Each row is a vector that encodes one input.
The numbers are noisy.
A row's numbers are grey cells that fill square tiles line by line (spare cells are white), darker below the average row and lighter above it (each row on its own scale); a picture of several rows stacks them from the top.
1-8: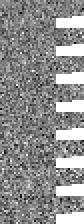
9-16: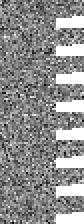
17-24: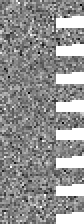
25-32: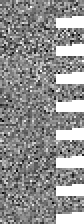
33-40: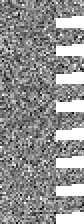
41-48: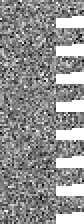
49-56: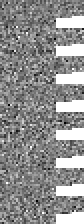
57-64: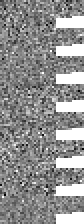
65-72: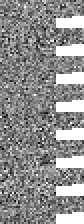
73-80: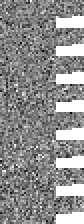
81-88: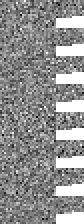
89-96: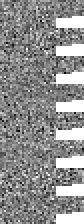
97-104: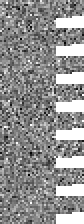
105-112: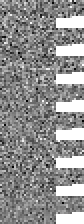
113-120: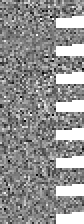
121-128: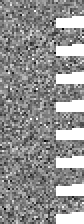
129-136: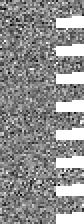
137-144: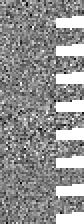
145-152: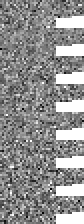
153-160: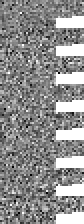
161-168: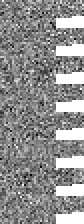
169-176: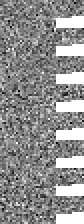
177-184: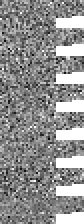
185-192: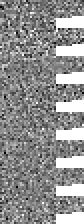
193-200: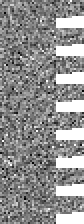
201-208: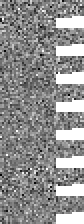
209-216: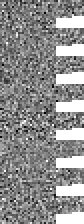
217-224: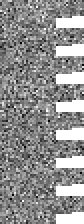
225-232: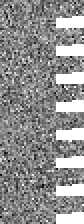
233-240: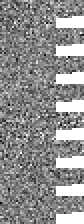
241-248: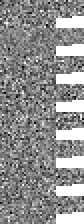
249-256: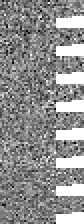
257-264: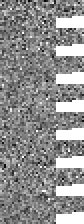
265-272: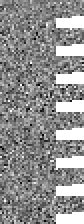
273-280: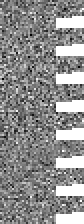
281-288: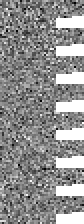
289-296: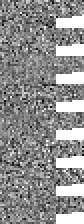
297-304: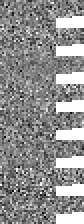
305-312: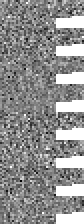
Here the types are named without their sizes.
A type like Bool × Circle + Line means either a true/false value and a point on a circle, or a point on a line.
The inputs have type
Bool × Bool × Bool × Label × Tree + Unit.
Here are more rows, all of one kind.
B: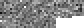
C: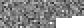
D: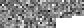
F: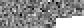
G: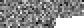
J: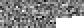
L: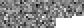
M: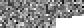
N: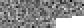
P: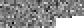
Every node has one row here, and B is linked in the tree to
G.
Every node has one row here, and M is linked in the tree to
D and P.
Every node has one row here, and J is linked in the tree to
P.
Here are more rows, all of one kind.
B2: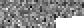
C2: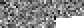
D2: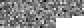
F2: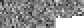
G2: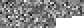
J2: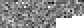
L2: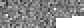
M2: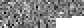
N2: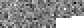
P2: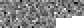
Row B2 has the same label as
C2, F2, L2 and P2.
